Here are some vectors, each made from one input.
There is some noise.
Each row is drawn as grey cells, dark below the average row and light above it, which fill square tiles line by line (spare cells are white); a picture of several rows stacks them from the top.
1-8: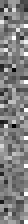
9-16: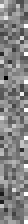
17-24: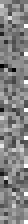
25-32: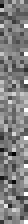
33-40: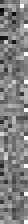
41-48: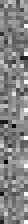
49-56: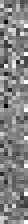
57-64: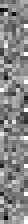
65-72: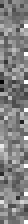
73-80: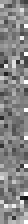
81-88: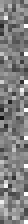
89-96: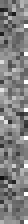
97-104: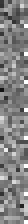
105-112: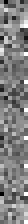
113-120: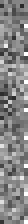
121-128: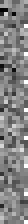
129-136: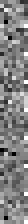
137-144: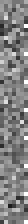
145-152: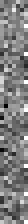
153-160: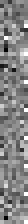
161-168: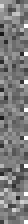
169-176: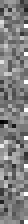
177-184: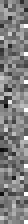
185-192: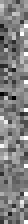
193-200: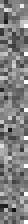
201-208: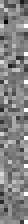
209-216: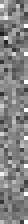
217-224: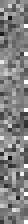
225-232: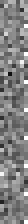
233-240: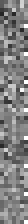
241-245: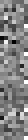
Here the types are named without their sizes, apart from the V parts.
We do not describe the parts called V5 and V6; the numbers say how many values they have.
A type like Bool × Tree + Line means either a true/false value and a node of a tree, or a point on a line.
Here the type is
((Bool × Bool × Bool + Unit) × Line × Line × V5 + V6) × Tree.
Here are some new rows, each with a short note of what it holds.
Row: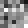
a node of a tree and a value of V6
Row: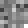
a point on each of two lines, a node of a tree and a value of V5
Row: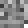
a point on each of two lines, a node of a tree, three true/false values and a value of V5
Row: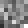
a point on each of two lines, a node of a tree and a value of V5
